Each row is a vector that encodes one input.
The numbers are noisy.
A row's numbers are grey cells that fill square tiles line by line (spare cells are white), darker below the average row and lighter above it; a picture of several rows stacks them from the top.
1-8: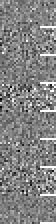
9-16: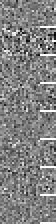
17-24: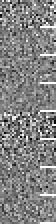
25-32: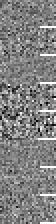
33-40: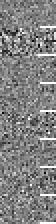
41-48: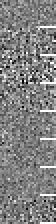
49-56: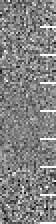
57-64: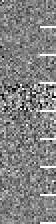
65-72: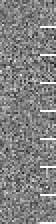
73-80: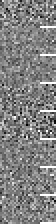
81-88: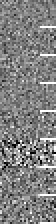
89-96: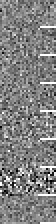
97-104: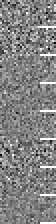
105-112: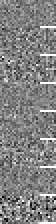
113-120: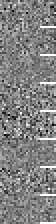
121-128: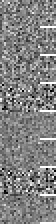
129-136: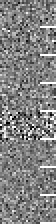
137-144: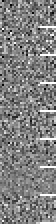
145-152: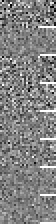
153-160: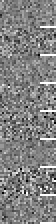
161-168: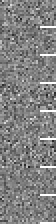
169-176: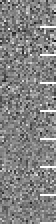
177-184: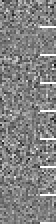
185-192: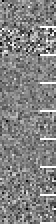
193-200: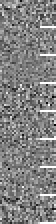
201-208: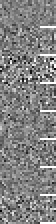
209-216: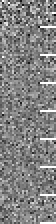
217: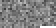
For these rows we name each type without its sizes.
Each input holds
a point on a circle and a node of a tree, together with either a fixed value, or a node of a tree.
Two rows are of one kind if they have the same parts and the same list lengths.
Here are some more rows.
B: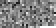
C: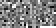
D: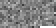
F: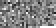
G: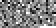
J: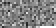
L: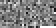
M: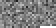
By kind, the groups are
B, C, F, G
D, J, L, M

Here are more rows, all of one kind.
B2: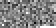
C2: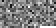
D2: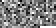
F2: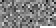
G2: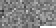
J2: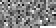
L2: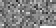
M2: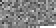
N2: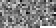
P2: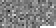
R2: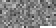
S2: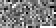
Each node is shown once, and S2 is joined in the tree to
L2 and R2.
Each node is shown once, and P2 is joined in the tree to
B2 and J2.
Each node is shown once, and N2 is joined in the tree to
F2.
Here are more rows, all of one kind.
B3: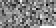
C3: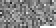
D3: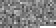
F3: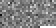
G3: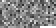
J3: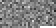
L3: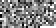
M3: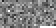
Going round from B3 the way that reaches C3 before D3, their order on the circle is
B3, C3, L3, F3, M3, D3, G3, J3.
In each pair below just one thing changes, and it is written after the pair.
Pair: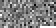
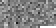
the place on the circle
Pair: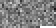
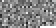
the place on the circle
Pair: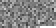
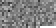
the place on the circle
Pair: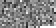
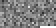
the node of the tree
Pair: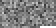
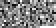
the node of the tree
